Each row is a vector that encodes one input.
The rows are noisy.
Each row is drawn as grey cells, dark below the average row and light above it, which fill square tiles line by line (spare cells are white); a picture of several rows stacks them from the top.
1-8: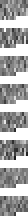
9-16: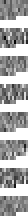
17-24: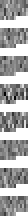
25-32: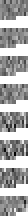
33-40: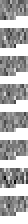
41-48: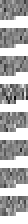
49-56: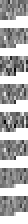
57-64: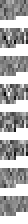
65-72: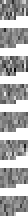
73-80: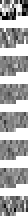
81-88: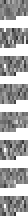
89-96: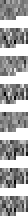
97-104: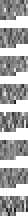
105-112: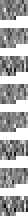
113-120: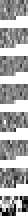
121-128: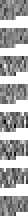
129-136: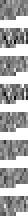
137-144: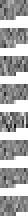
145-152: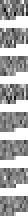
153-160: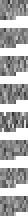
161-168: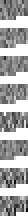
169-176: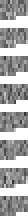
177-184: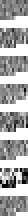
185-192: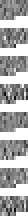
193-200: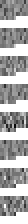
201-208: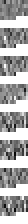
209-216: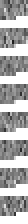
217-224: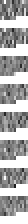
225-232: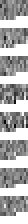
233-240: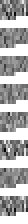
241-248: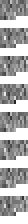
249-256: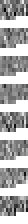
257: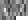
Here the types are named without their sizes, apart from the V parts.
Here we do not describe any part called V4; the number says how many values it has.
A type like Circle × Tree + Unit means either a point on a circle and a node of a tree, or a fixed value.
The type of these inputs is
List((Bool × V4 + Unit) × Line).
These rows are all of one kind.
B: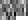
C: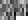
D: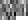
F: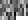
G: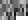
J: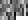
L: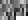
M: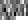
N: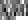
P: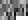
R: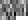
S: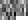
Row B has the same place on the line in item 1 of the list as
D, R and S.
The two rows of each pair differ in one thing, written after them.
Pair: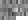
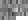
the true/false value in item 2 of the list
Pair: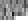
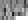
the value of V4 in item 1 of the list
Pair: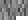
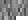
the value of V4 in item 1 of the list
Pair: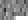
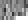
the place on the line in item 1 of the list
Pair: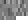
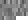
the true/false value in item 2 of the list
